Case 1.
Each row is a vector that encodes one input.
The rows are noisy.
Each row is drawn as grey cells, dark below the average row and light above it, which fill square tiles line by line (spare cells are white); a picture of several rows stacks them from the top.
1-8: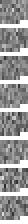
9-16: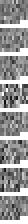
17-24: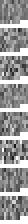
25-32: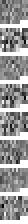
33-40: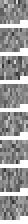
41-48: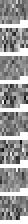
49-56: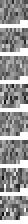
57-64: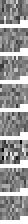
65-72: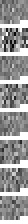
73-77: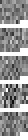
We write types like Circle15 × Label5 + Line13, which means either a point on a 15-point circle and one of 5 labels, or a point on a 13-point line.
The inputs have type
Bool × Bool × Bool × Line9.
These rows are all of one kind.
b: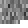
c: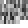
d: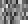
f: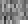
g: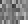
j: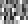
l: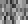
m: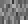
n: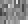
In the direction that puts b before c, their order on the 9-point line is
g, d, j, l, f, m, b, c, n.
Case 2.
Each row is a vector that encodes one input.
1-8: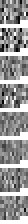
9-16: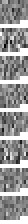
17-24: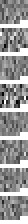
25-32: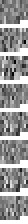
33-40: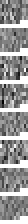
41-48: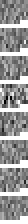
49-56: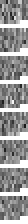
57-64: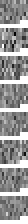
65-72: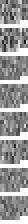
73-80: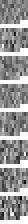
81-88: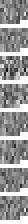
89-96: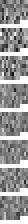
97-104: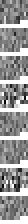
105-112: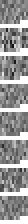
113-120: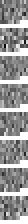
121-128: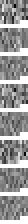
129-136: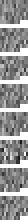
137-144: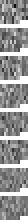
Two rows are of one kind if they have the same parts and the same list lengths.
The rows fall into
3 kinds.
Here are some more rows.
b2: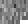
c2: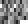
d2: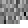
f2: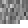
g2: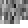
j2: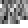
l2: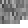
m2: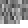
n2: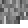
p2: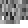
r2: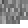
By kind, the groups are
b2, g2, m2, n2, p2, r2
c2, j2
d2, f2, l2

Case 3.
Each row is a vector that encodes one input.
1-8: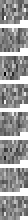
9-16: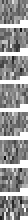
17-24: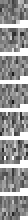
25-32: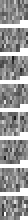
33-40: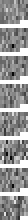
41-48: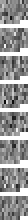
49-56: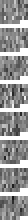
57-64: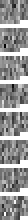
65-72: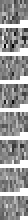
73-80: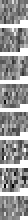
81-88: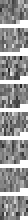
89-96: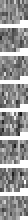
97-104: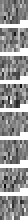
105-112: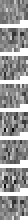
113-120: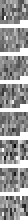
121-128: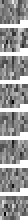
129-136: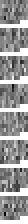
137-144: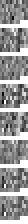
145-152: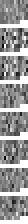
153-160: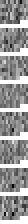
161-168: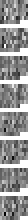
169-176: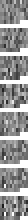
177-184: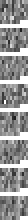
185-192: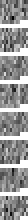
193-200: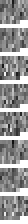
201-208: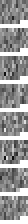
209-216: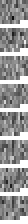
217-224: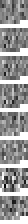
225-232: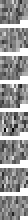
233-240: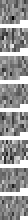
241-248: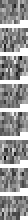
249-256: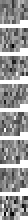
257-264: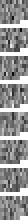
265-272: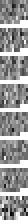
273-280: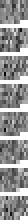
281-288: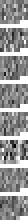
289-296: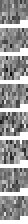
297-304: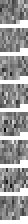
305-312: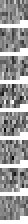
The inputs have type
Circle19 + Line9.
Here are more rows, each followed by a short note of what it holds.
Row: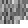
a point on a 19-point circle
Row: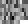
a point on a 19-point circle
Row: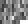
a point on a 9-point line
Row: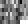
a point on a 19-point circle
